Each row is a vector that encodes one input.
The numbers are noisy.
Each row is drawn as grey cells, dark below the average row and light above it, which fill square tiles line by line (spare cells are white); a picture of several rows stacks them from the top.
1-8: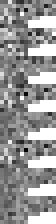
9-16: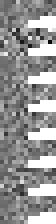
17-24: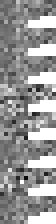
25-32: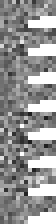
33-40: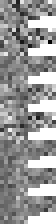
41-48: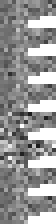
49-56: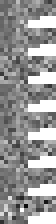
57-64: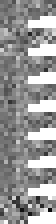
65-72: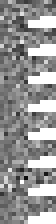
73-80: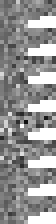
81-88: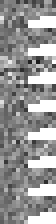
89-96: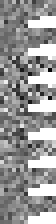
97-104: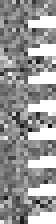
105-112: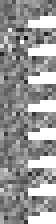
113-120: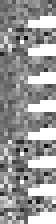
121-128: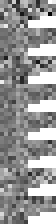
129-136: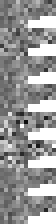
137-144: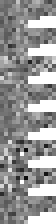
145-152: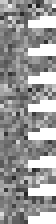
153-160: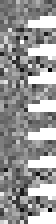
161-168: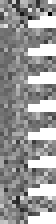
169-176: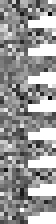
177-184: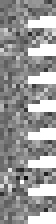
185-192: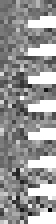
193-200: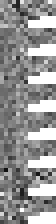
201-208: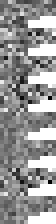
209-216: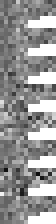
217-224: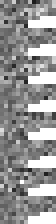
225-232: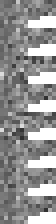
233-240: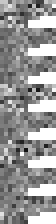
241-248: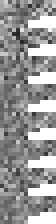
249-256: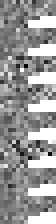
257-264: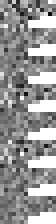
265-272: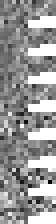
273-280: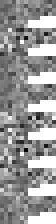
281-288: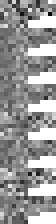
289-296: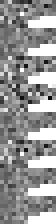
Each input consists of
either a fixed value, or a point on a 7-point line and a point on a 9-point line, or a node of an 11-node tree.
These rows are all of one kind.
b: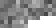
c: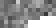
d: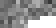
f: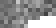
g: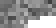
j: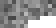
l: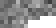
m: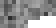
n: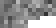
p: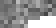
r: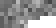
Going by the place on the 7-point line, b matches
d, g and l.
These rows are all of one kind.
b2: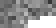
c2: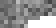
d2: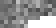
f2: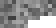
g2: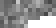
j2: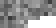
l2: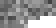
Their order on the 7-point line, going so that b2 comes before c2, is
b2, l2, j2, g2, c2, d2, f2.
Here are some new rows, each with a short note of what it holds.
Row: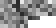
a node of an 11-node tree
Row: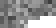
a point on a 7-point line and a point on a 9-point line
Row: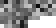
a fixed value
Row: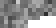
a point on a 7-point line and a point on a 9-point line
